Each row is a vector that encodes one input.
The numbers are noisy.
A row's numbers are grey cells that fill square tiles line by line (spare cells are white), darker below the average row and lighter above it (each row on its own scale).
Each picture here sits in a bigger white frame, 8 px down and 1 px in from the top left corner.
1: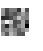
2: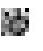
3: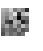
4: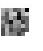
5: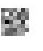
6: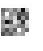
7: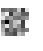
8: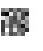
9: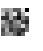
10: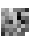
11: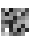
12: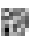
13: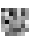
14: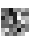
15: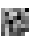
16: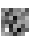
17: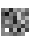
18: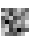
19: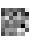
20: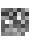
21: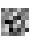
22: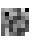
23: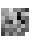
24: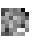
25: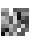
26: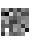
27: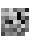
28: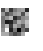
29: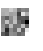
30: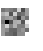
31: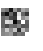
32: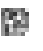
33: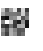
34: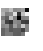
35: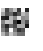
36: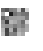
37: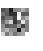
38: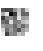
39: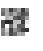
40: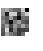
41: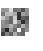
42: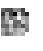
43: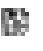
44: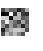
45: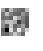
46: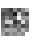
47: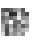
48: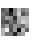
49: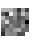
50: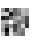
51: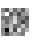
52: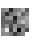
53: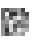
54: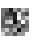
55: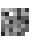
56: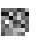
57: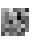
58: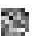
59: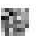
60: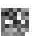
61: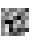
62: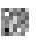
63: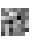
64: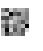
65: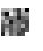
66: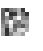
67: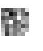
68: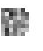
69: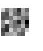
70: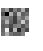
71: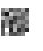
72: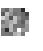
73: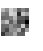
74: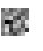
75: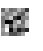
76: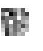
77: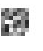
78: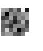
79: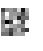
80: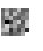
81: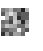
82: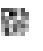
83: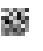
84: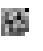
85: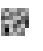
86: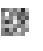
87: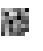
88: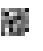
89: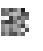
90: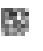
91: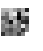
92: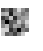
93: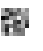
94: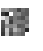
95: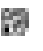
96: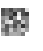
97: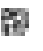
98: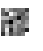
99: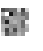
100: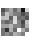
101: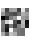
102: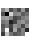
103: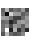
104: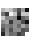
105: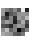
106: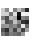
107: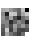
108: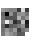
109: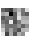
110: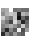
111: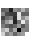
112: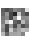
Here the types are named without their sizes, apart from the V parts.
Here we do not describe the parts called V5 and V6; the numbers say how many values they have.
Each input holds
either a point on a line and a value of V5, or a true/false value and a value of V6.
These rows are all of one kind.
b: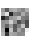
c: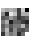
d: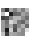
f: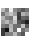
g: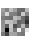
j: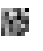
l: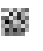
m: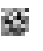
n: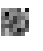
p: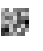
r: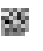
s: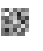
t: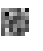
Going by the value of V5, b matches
c and g.
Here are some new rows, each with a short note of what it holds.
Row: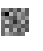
a true/false value and a value of V6
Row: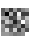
a true/false value and a value of V6
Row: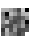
a point on a line and a value of V5
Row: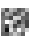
a point on a line and a value of V5
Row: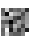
a true/false value and a value of V6
